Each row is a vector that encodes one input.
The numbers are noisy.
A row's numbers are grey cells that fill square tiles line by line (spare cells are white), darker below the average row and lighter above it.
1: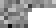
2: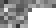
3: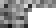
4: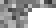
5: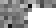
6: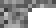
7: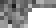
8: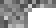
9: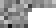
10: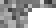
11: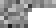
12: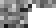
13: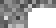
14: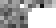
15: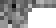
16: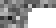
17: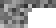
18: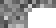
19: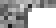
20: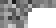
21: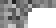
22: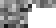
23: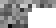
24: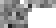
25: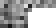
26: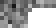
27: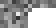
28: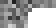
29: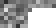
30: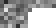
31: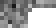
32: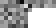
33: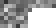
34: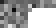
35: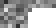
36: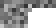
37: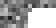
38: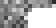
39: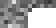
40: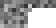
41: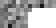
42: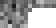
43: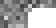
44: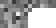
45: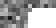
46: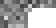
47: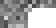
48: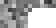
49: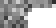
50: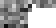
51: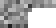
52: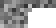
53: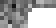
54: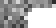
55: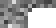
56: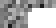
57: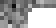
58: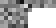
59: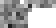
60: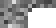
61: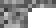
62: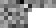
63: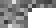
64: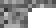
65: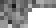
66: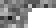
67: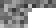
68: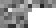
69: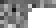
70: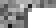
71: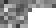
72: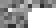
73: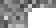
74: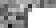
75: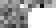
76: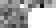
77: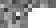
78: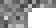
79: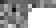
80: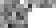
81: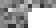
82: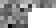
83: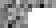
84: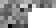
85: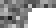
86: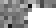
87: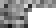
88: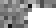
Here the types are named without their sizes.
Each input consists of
either a point on a circle, or a label.
